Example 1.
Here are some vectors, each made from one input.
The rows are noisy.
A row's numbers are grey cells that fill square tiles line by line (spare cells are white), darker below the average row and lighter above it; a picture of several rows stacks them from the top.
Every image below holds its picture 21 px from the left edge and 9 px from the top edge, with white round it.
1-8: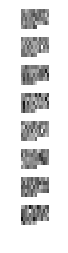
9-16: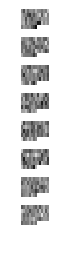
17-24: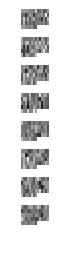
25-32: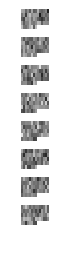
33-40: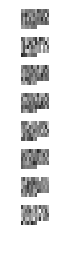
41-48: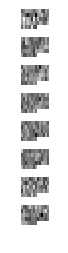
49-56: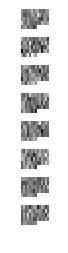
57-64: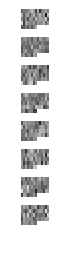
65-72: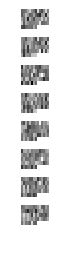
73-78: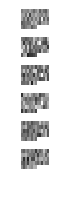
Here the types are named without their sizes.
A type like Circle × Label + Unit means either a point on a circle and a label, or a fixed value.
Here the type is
(Circle + Unit) × Line.
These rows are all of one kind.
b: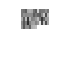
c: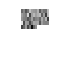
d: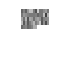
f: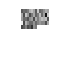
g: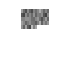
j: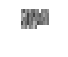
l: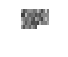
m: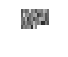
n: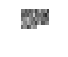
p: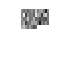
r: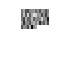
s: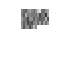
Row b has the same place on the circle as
d, g, l and n.
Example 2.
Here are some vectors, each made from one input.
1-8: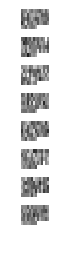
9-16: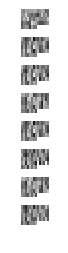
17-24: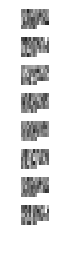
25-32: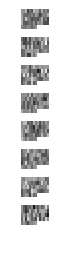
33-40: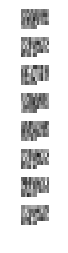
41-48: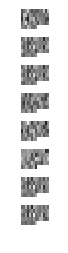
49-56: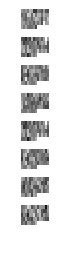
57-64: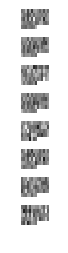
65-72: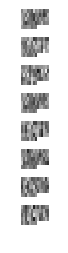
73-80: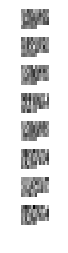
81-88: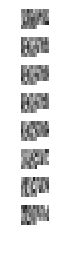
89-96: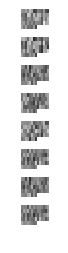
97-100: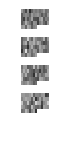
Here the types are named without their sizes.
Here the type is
Circle + Line.
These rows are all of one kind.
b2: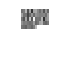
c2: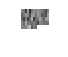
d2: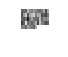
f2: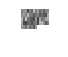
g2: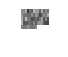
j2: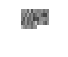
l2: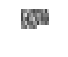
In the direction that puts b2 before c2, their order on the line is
b2, g2, f2, j2, c2, d2, l2.
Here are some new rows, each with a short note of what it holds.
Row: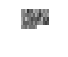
a point on a line
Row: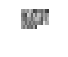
a point on a circle
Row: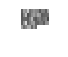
a point on a line
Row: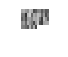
a point on a circle
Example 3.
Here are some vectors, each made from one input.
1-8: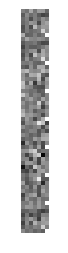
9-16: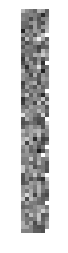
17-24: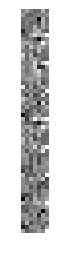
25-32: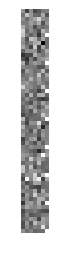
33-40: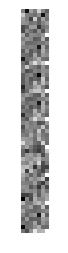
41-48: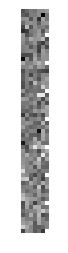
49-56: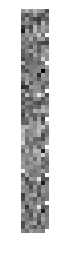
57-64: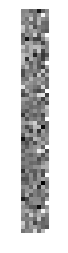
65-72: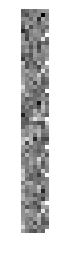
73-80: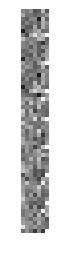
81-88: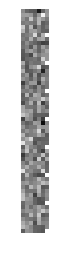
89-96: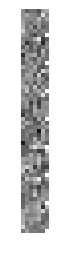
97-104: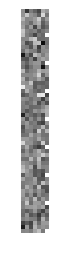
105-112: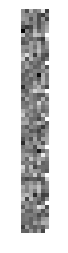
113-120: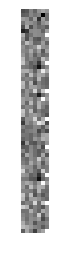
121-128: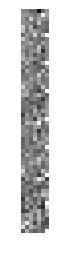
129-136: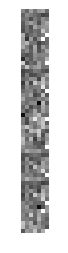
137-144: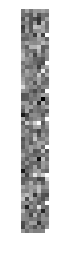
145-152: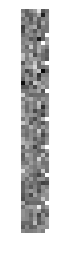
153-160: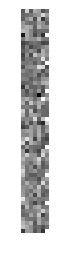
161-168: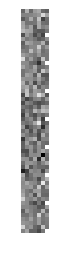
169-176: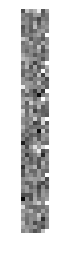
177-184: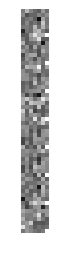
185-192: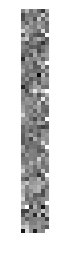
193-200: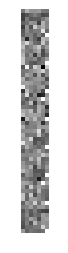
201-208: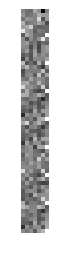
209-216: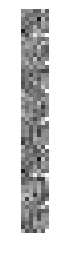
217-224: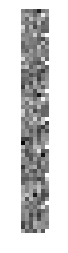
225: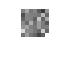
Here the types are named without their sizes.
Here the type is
Bool × Label.
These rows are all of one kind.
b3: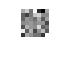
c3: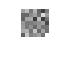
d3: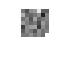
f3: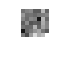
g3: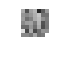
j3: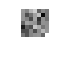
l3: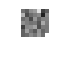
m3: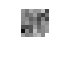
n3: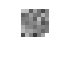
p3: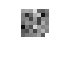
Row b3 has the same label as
g3, j3 and p3.
